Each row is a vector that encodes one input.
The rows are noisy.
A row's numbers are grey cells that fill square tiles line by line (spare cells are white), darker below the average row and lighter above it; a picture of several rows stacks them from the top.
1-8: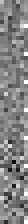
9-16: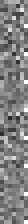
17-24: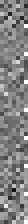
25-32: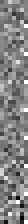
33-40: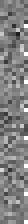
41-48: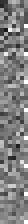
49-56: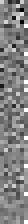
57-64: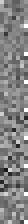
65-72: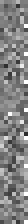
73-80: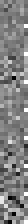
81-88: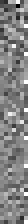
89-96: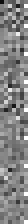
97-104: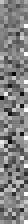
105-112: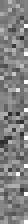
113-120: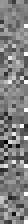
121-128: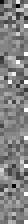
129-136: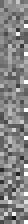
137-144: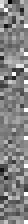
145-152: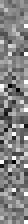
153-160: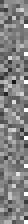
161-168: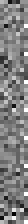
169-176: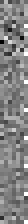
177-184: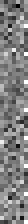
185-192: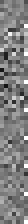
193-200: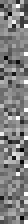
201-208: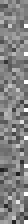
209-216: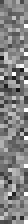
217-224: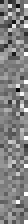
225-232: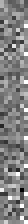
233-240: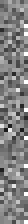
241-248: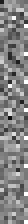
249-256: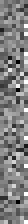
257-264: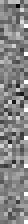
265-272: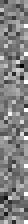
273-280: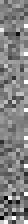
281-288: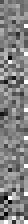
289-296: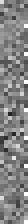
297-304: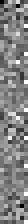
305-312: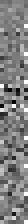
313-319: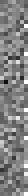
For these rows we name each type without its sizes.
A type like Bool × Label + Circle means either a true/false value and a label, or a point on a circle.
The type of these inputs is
(Circle × Label + Unit) × Label.
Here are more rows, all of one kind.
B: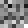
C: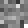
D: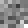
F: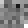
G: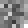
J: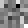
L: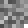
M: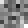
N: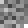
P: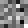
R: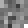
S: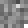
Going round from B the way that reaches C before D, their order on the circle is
B, L, N, P, C, G, F, R, J, D, M, S.
